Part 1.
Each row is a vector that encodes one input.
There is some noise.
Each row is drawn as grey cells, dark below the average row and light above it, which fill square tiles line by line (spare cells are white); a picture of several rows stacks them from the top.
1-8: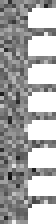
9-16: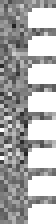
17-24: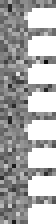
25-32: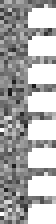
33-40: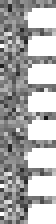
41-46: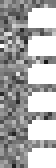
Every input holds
a list of up to two points on a 5-point line.
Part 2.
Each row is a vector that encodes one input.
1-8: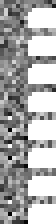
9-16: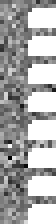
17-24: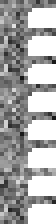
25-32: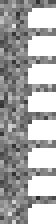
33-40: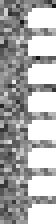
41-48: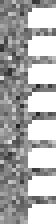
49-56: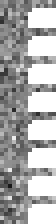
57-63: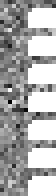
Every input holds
a list of up to two points on a 5-point line.
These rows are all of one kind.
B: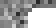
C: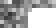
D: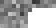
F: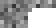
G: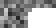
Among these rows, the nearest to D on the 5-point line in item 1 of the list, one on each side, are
B and F.
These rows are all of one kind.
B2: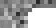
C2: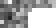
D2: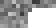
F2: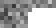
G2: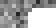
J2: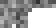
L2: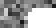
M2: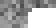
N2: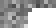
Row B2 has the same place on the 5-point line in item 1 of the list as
G2 and J2.
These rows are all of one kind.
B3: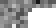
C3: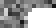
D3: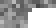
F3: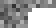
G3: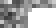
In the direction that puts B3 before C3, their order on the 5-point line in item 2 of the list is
B3, F3, D3, G3, C3.
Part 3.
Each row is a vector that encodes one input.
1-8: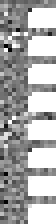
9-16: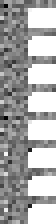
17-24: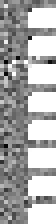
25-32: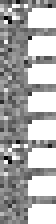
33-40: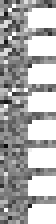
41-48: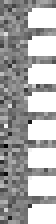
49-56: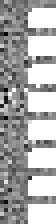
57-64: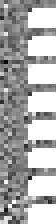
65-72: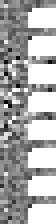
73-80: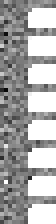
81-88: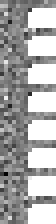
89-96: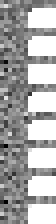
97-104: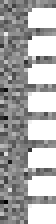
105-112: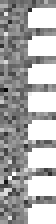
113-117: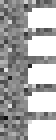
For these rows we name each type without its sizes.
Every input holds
a point on a line, together with either a fixed value, or a point on each of two lines.
